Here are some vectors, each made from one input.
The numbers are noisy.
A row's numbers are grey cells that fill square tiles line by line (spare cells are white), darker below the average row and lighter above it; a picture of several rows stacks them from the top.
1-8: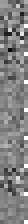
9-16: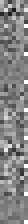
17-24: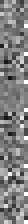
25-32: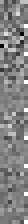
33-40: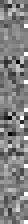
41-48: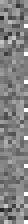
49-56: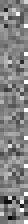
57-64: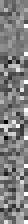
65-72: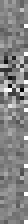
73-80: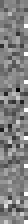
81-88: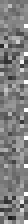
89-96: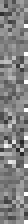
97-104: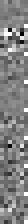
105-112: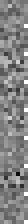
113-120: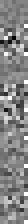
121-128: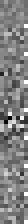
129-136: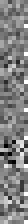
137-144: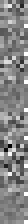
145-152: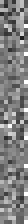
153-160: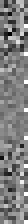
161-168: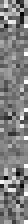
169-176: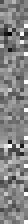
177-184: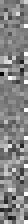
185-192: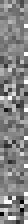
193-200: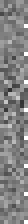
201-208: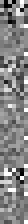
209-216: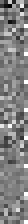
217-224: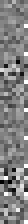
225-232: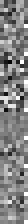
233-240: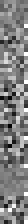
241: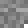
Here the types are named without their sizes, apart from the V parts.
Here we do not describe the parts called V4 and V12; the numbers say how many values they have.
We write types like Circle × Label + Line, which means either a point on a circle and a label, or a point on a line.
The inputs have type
Label × Line × V12 + V4.
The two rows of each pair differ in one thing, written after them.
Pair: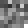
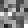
the place on the line
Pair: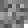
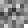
the value of V12
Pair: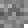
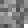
the place on the line
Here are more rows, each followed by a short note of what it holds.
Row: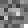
a value of V4
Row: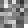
a label, a point on a line and a value of V12
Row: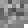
a label, a point on a line and a value of V12
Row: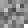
a label, a point on a line and a value of V12
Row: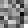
a value of V4
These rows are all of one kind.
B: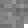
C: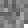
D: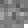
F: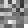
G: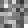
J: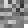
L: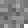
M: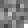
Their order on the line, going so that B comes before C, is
J, D, B, M, L, G, F, C.
